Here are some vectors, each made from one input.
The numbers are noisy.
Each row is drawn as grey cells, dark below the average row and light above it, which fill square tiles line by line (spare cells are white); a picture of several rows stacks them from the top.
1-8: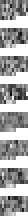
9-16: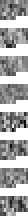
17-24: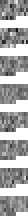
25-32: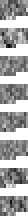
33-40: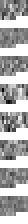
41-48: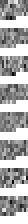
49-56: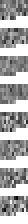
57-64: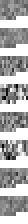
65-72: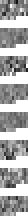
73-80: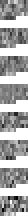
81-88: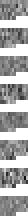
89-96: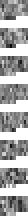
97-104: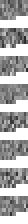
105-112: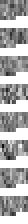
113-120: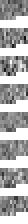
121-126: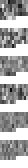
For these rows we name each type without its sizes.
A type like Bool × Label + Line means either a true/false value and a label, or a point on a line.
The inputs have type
Bool × Label + Unit.
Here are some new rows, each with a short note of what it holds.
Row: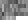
a label and a true/false value
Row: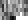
a fixed value
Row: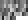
a fixed value
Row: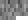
a label and a true/false value
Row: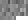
a label and a true/false value
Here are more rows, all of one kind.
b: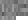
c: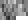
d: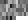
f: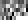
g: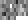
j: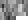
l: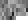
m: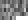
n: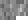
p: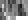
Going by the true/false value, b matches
l and p.
